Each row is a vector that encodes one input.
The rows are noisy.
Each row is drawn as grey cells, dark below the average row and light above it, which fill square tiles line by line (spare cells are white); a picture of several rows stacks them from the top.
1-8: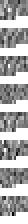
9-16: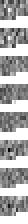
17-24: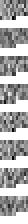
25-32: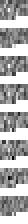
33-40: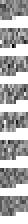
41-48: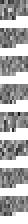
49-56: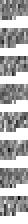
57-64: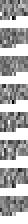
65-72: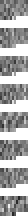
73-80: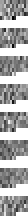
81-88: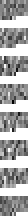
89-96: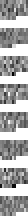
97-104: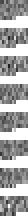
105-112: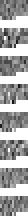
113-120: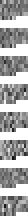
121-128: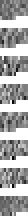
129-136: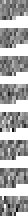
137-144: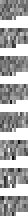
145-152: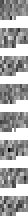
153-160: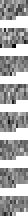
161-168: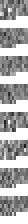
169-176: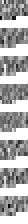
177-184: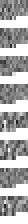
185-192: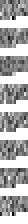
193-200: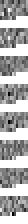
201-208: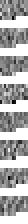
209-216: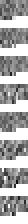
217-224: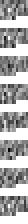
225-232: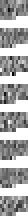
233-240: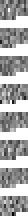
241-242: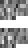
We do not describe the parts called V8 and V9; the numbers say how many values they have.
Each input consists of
a true/false value, together with either one of 11 labels and a value of V9, or a value of V8.
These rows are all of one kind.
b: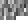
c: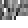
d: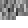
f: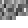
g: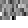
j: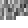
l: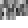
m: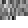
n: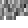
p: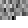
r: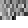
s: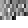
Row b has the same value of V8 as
j, n, r and s.
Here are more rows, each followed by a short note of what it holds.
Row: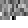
a true/false value and a value of V8
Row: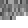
one of 11 labels, a true/false value and a value of V9
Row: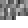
one of 11 labels, a true/false value and a value of V9
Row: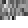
a true/false value and a value of V8
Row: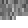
one of 11 labels, a true/false value and a value of V9
